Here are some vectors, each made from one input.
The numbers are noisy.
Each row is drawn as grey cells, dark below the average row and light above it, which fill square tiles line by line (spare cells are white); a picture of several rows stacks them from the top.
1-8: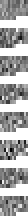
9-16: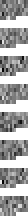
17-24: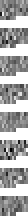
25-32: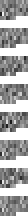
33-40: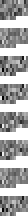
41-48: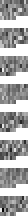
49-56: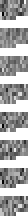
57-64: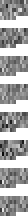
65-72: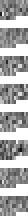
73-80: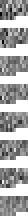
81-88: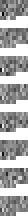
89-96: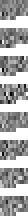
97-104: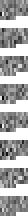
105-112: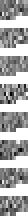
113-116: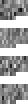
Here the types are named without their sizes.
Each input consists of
a list of points on a line.
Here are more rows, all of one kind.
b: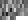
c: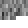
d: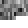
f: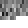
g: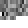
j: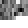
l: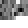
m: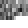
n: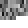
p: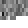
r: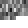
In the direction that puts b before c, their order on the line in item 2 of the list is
b, r, n, f, m, c, g, p, d, j, l.
